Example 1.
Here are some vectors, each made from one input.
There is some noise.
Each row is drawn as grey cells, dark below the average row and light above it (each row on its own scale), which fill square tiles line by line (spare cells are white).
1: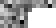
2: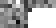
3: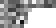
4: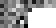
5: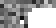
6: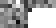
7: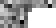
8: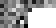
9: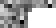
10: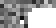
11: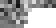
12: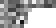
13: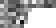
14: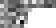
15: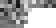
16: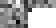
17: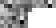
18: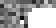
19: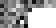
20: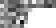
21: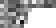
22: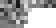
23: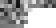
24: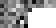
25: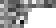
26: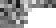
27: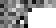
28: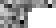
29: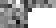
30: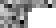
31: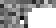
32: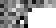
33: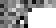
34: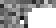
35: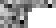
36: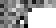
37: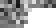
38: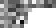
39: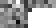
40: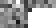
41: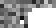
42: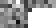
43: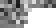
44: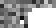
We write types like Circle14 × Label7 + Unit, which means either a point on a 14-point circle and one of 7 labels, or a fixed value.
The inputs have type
Line6.
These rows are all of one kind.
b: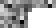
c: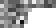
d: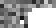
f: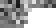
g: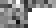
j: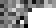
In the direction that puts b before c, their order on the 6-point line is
d, j, g, b, c, f.
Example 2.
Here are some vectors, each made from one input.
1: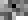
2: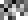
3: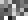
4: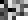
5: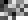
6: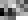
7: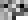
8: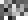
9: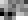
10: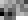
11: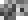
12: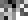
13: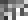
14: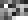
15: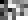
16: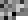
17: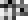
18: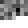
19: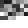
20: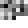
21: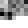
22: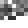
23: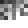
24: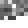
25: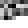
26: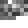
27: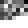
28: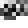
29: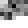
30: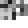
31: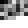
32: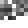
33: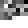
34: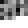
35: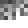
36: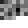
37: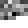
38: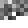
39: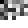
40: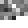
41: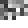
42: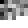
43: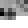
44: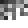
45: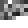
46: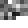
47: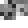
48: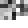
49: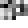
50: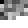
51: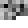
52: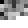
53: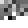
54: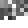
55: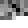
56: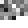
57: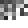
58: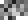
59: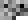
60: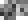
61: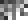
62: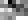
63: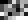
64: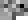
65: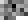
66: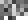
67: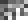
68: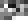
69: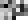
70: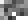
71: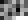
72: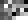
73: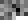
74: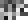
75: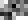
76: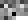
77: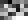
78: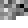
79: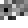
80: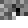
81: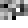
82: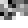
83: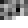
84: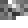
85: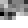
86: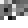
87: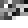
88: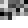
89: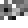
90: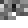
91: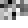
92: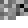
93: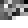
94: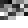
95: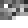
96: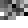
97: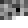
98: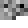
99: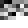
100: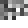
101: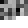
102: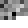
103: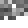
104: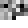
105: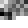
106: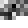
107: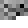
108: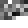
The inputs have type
Label6.
